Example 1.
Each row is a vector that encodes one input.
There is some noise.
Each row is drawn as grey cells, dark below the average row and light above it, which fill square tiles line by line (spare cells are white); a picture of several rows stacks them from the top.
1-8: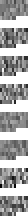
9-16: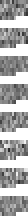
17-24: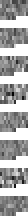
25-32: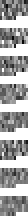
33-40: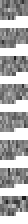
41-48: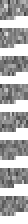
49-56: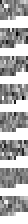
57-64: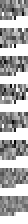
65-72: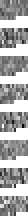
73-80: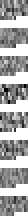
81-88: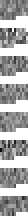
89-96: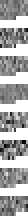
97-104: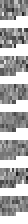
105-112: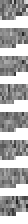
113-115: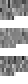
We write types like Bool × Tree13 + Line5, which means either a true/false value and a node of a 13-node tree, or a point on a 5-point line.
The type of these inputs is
(Bool × Bool × Bool + Unit) × Line10 + Line8.
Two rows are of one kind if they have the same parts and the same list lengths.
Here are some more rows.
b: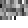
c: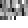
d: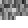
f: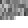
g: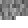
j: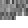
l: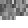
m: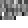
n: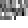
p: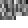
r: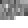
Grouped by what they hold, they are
b, c, m, n, p
d, g, j, l
f, r

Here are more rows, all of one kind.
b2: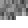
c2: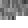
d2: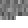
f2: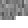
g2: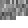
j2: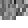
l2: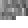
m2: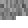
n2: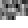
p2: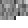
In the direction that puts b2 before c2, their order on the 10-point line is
l2, n2, p2, j2, b2, m2, f2, d2, g2, c2.
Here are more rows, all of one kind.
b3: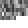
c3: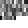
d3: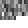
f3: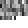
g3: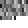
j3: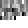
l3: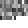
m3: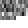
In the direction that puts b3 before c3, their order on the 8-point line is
b3, m3, d3, j3, c3, l3, f3, g3.
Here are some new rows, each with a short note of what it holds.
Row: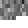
a point on a 10-point line and three true/false values
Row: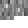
a point on a 10-point line
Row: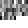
a point on an 8-point line
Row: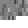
a point on a 10-point line and three true/false values
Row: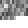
a point on a 10-point line
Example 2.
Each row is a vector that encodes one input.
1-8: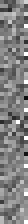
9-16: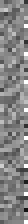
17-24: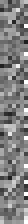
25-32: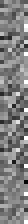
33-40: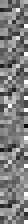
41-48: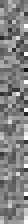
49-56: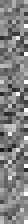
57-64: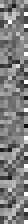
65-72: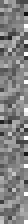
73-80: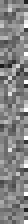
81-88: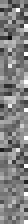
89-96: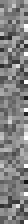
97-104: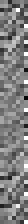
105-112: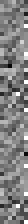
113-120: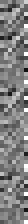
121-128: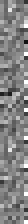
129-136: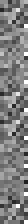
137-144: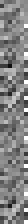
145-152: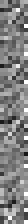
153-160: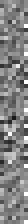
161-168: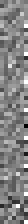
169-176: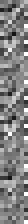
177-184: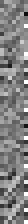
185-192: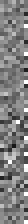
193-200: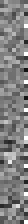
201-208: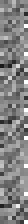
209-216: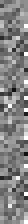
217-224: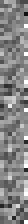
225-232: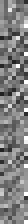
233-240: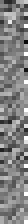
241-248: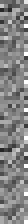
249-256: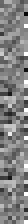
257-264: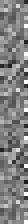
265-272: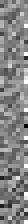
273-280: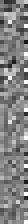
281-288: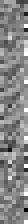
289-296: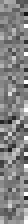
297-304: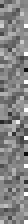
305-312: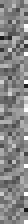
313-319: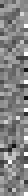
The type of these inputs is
Bool × (Circle17 + Unit) + Tree11.
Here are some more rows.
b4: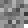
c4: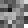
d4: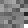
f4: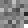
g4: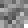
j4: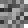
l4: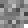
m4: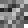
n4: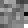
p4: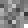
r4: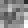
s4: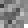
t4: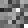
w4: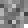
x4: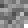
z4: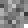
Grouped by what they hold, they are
b4, d4, f4, g4, l4, n4, p4, s4, w4, x4, z4
c4, j4, m4, t4
r4

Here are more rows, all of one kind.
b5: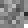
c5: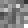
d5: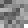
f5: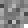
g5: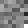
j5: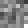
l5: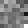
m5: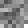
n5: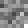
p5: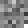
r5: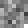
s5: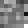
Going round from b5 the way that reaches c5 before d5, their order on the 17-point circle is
b5, n5, s5, j5, c5, l5, g5, p5, m5, d5, f5, r5.
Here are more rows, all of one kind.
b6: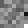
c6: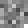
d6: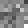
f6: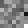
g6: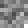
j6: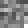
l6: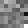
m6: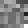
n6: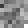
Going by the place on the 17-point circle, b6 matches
f6 and g6.
